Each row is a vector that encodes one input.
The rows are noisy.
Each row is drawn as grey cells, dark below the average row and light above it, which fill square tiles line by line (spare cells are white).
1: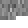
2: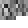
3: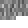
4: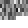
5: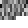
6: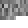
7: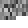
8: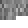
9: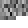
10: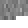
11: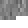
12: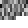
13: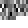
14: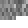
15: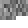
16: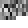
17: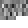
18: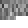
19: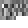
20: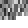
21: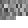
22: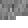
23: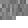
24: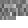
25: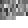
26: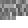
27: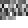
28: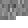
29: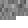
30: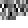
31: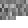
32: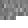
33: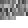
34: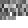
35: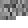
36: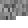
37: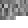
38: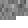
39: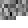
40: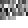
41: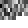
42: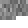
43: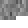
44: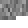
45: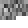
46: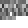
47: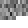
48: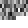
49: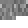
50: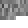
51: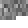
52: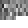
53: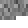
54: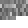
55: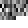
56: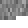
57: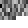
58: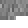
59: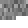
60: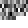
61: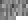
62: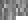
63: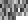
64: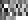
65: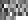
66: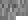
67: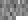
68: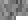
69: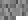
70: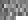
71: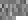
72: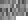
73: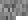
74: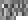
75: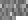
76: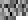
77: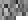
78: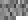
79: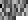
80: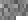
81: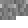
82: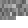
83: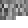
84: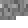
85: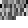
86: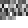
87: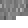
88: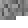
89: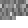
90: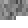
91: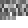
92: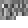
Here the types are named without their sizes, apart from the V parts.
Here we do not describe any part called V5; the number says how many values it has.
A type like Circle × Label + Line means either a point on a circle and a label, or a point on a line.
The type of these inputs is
Bool × List(V5) + Line.
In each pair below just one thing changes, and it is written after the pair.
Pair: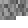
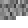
the true/false value
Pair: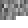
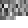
the value of V5 in item 1 of the list
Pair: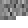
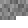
the true/false value
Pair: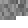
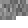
the value of V5 in item 1 of the list
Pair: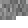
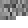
the true/false value
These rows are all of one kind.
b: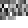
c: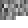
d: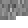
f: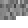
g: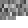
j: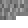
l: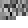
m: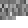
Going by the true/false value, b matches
g and m.
